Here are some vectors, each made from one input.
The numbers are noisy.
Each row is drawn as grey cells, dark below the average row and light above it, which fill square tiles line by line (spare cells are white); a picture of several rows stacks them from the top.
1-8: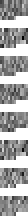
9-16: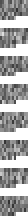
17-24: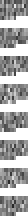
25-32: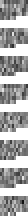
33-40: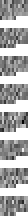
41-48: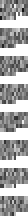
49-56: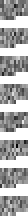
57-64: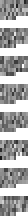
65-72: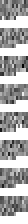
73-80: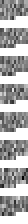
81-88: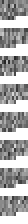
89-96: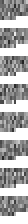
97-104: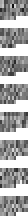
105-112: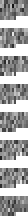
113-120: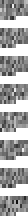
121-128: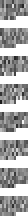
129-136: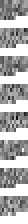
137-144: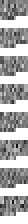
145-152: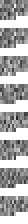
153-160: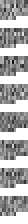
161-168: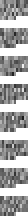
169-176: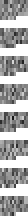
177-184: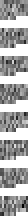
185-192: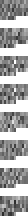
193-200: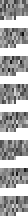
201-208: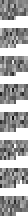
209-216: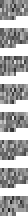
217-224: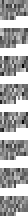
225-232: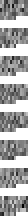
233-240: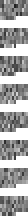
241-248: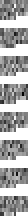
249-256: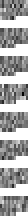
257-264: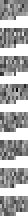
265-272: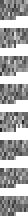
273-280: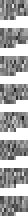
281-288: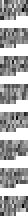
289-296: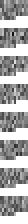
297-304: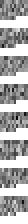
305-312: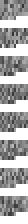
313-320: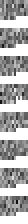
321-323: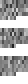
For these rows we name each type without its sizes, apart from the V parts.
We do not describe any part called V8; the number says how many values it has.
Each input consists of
a true/false value, together with either a point on a circle, or a value of V8.
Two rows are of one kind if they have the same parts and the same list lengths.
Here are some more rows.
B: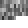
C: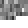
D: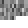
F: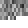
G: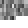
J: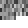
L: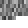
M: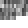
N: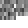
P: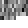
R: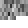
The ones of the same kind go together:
B, J, L, M, N, P
C, D, F, G, R

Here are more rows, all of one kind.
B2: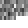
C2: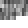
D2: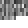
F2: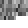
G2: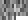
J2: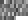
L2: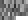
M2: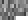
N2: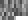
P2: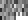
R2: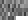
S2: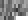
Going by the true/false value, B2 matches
C2, D2, G2 and P2.
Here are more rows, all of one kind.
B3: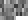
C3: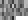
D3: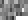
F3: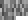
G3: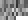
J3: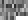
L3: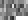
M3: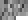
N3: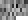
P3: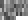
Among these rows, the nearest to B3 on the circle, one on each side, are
N3 and P3.
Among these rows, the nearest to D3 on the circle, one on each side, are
G3 and N3.
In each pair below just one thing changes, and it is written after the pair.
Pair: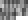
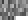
the true/false value
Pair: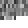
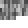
the value of V8
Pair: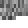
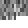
the true/false value
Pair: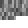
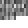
the true/false value
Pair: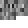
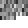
the value of V8
